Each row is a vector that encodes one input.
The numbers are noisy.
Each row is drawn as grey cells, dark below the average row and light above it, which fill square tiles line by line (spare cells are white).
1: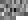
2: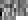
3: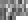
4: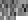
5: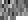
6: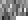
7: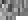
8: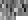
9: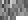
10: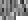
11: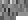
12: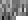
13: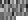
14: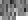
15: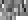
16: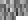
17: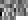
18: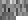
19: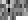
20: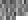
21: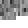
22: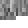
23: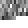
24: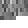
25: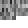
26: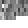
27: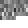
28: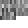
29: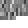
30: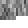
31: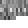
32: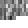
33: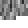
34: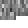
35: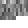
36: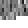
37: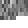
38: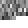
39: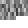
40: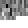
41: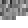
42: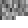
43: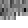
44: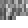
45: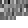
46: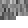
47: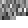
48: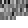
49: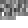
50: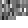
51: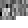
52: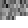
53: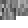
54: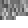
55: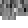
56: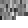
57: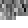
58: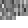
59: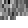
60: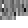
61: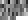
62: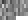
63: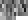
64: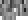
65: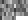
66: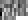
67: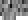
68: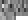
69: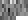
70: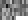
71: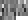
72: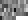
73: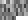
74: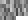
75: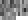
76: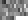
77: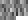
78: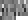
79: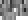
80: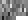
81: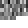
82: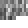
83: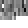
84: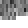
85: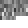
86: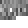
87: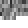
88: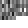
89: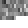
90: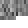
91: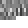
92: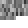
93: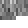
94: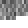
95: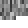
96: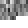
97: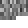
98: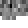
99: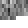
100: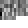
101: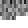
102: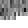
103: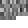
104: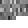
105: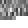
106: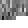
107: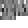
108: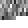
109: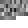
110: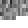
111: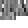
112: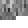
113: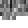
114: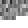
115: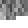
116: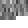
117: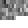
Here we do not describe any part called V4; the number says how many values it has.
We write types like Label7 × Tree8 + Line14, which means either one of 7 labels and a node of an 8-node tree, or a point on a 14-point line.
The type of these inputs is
(Bool × Bool × Bool + Label5) × V4 + List3(Line5).
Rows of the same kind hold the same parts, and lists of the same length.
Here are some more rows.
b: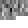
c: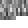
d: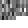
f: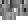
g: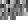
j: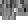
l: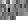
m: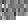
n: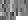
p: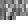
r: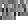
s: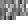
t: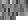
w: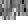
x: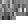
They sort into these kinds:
b
c
d, x
f, j, m, r, w
g, l, n, t
p, s

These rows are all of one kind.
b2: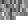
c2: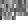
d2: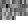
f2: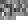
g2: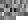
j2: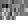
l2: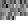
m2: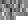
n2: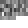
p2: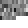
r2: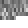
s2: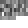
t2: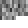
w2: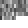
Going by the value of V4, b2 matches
m2, r2 and t2.
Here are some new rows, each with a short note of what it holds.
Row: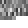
a list of two items
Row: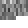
a list of three items
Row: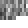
the empty list
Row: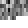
a list of three items
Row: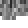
three true/false values and a value of V4
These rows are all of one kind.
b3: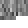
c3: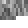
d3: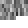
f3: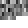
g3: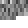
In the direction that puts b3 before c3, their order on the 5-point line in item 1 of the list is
d3, b3, c3, g3, f3.
